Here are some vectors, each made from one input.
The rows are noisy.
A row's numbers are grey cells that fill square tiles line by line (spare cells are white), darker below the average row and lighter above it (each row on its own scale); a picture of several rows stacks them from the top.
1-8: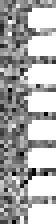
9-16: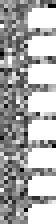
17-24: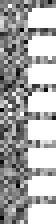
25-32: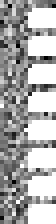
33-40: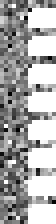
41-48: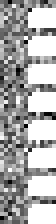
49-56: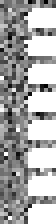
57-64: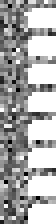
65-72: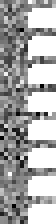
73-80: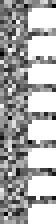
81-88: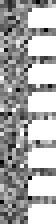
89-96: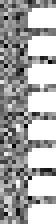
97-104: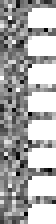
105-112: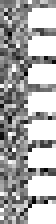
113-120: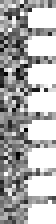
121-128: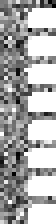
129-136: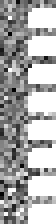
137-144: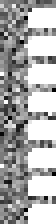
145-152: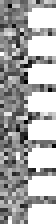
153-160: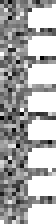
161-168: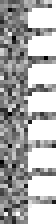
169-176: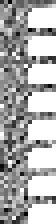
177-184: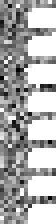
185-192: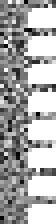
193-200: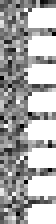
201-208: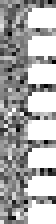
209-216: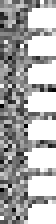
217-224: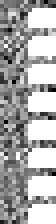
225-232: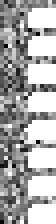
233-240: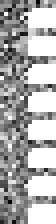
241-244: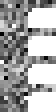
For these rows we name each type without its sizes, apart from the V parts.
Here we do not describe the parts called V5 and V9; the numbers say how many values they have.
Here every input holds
a value of V9, together with either three true/false values and a value of V5, or a list of points on a line.
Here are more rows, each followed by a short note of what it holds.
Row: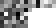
a value of V9, together with the empty list
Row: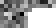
three true/false values, a value of V5 and a value of V9
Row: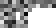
three true/false values, a value of V5 and a value of V9
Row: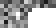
a value of V9, together with a list of two items
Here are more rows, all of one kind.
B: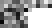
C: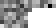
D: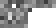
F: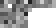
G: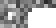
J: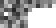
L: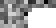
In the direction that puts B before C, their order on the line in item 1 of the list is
F, L, G, B, C, J, D.
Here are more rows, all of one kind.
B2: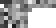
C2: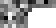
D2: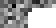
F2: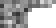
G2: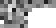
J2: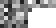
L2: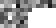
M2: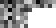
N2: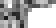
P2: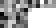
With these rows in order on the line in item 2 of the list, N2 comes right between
C2 and M2.
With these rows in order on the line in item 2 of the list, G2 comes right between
D2 and J2.
